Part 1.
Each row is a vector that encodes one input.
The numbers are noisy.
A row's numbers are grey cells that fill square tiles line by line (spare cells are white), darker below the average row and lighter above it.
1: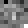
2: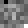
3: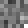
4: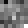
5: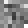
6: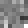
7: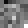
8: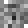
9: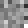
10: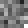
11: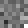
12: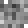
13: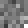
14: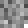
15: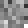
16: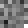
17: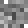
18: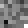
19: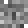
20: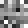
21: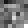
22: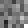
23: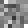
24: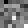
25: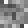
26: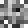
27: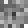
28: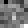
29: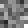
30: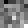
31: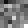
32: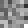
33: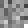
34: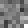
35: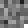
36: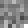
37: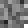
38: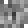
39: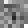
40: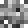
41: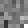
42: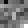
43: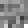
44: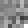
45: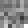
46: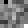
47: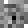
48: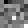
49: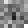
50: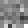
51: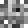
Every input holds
either a fixed value, or three true/false values.
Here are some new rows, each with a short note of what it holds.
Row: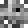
a fixed value
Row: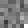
three true/false values
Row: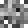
a fixed value
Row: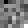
three true/false values
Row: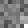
three true/false values
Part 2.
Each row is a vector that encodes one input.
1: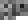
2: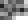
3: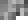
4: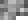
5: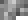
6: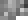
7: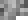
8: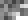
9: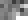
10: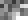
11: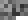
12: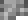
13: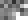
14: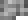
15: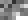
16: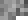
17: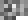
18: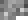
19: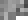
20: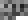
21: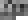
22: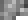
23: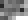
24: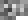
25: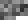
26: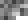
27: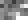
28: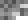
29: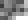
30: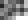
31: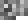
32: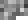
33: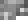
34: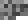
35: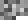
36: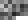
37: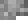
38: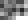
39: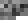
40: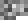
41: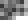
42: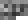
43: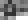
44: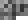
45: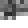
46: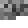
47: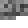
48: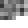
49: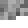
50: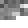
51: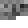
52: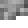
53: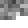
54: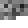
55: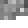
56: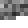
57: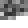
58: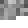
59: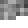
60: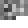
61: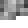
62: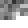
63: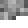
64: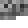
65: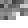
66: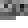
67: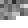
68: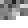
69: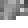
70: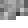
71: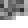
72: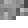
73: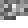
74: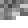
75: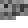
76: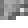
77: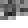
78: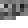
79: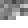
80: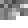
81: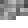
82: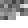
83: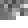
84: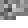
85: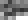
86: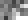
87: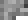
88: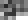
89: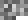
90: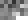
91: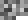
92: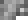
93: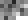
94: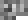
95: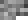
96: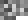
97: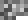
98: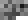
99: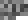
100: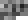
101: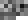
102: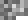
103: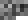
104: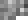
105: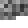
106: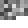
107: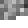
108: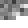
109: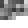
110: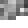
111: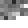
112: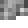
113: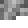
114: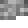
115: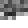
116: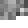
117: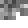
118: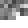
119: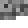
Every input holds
a point on a 6-point circle.
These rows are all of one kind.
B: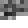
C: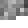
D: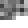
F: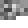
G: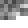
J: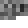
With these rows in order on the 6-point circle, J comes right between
B and C.
